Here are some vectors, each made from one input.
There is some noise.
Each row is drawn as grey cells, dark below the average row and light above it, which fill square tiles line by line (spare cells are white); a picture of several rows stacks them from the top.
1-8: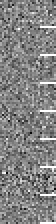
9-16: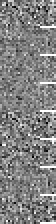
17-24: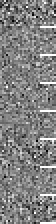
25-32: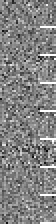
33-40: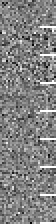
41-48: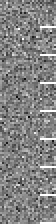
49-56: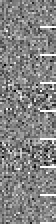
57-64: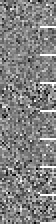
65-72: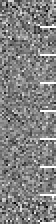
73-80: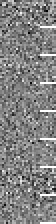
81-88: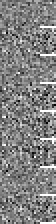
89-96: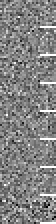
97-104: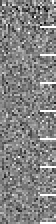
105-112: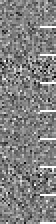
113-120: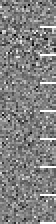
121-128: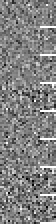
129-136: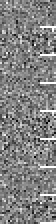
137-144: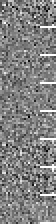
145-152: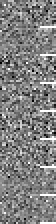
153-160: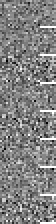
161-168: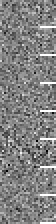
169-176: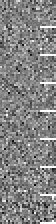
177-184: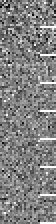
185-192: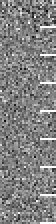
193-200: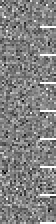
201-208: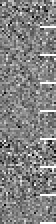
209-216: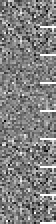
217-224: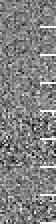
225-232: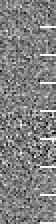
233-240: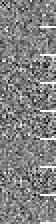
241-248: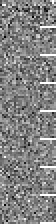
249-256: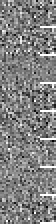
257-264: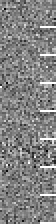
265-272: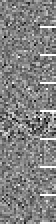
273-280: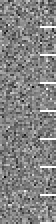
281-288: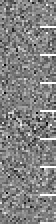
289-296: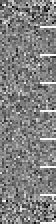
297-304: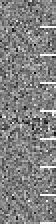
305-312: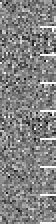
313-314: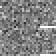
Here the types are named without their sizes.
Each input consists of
either a point on a circle and a true/false value, or a list of points on a line.
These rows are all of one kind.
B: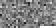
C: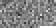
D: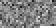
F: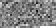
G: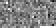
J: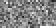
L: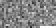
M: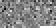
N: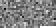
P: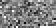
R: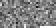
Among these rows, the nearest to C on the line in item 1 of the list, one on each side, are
F and L.
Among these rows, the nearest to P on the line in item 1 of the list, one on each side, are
B and D.
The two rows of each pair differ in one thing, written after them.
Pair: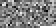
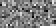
the place on the circle
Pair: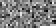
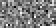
the true/false value
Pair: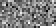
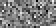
the place on the circle
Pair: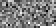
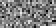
the place on the circle
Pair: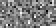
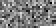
the true/false value
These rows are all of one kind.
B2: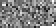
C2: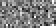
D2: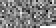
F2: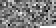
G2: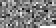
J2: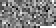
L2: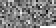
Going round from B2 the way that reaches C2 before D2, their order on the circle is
B2, C2, G2, D2, L2, F2, J2.
